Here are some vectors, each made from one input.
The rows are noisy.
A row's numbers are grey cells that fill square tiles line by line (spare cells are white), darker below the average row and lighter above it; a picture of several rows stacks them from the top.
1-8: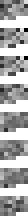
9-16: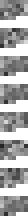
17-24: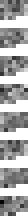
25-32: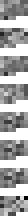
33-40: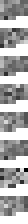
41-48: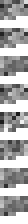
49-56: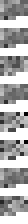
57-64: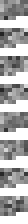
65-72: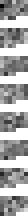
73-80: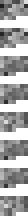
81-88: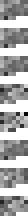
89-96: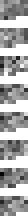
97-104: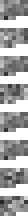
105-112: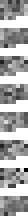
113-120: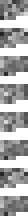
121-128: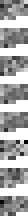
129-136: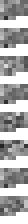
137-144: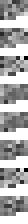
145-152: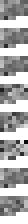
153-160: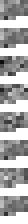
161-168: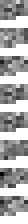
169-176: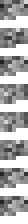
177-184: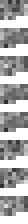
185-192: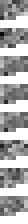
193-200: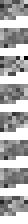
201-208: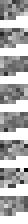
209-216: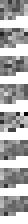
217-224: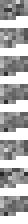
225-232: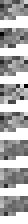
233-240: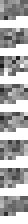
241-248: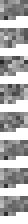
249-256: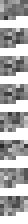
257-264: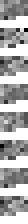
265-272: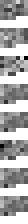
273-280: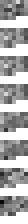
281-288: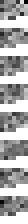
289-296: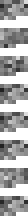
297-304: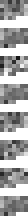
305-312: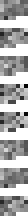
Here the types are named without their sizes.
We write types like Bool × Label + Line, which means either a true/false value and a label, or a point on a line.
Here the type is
Tree.
